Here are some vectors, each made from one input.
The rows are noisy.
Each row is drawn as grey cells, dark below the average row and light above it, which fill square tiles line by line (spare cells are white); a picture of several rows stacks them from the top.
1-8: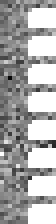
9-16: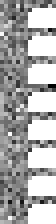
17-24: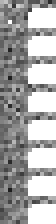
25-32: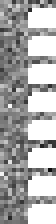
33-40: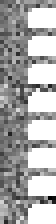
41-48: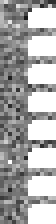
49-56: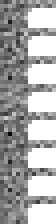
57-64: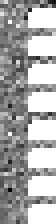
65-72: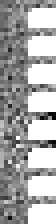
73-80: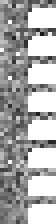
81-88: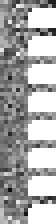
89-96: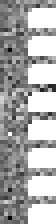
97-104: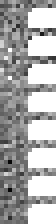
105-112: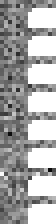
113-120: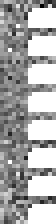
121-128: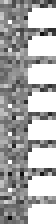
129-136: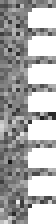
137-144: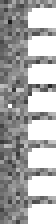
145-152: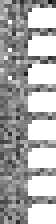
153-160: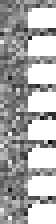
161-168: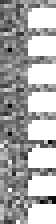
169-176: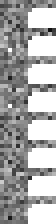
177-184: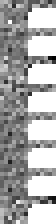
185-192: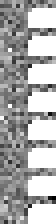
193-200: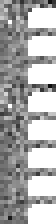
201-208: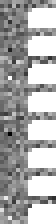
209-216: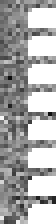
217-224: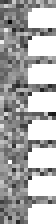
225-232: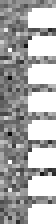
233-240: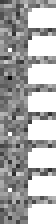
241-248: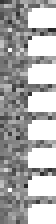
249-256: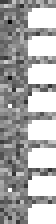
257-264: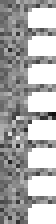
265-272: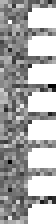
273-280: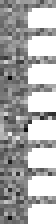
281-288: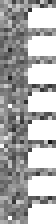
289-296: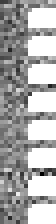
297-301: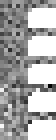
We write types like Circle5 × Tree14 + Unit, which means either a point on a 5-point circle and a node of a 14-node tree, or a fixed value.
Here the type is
Label8 × Label8 + Line11.
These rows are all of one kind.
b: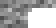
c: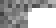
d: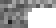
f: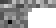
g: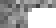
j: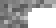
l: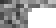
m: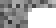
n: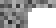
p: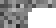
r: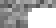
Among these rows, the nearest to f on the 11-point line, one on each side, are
d and l.
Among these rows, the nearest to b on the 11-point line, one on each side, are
j and r.
